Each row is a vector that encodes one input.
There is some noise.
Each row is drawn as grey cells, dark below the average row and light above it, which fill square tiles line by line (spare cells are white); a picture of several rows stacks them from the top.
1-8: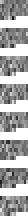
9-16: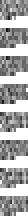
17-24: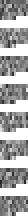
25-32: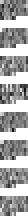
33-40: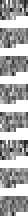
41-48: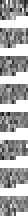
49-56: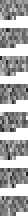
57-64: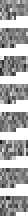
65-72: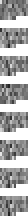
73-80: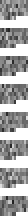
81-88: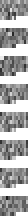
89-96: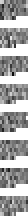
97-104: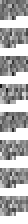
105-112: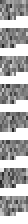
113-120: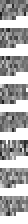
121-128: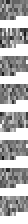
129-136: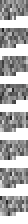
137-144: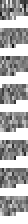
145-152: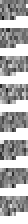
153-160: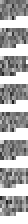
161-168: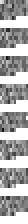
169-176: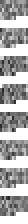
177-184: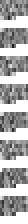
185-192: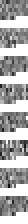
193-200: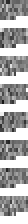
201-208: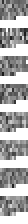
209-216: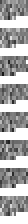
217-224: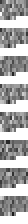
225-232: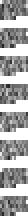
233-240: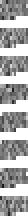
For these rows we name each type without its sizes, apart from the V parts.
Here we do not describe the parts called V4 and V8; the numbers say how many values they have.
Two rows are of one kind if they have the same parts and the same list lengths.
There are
4 kinds of row.
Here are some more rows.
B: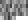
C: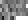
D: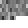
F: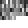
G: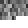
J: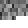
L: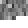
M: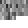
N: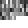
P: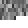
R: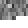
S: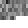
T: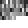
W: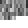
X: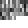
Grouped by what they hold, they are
B, M, W
C, D, S
F, N, T, X
G, J, L, P, R

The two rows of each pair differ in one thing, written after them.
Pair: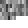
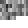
the label
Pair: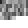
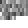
the value of V8
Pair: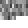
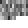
the value of V4
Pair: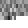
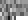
the value of V4
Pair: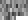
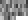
the label
